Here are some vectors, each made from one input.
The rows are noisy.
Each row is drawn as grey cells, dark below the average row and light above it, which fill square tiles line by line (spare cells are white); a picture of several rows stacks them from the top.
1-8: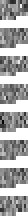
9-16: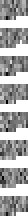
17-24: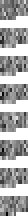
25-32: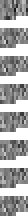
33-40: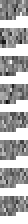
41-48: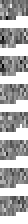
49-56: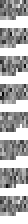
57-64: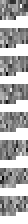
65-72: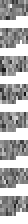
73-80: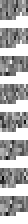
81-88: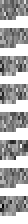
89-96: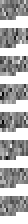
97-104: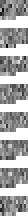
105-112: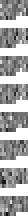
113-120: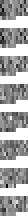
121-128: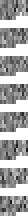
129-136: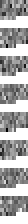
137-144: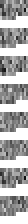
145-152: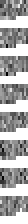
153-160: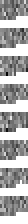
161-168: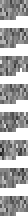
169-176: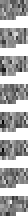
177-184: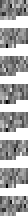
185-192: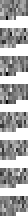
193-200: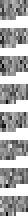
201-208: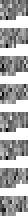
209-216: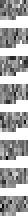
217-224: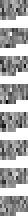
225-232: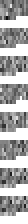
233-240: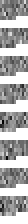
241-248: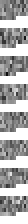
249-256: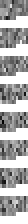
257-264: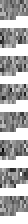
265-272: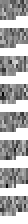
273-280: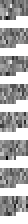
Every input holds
either a point on an 11-point circle, or a list of up to two points on a 9-point line.
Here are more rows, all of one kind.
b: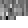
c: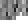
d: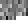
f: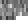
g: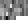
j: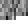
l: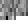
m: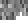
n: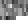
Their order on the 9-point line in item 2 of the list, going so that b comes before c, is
b, l, g, j, d, n, c, f, m.
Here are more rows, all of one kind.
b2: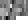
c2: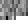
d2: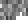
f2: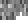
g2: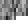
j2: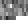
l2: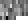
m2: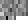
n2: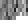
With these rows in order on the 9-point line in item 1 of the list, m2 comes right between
c2 and d2.
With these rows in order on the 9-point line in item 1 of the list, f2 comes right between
d2 and l2.
